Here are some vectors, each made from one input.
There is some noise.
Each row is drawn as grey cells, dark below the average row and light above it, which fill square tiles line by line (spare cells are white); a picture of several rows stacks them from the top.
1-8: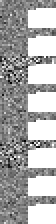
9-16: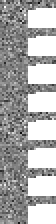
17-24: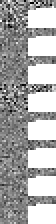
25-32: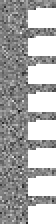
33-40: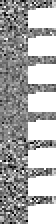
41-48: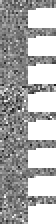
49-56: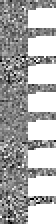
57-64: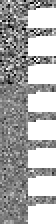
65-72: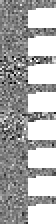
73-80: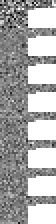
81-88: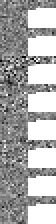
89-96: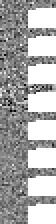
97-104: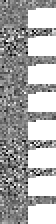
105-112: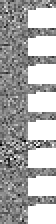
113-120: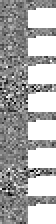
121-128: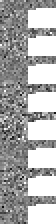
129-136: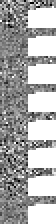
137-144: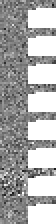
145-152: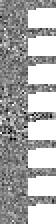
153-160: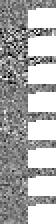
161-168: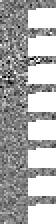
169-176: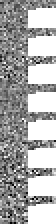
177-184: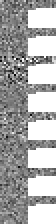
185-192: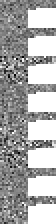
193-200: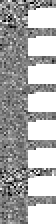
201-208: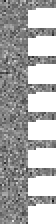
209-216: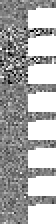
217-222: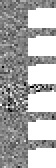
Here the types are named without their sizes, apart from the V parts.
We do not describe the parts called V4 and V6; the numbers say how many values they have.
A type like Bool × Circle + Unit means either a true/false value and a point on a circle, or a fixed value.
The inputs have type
(Bool × Bool × Bool × Bool + V6) × V4 + List(Line).
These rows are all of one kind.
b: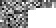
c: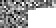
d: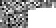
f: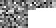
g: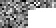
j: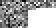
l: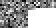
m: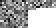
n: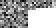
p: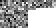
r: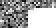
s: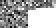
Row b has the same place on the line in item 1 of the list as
d and r.
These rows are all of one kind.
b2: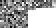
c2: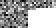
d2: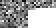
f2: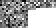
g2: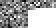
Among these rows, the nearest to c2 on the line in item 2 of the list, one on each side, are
d2 and g2.
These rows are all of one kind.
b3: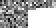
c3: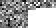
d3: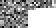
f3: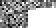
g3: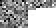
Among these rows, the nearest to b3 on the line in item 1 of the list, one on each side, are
d3 and g3.
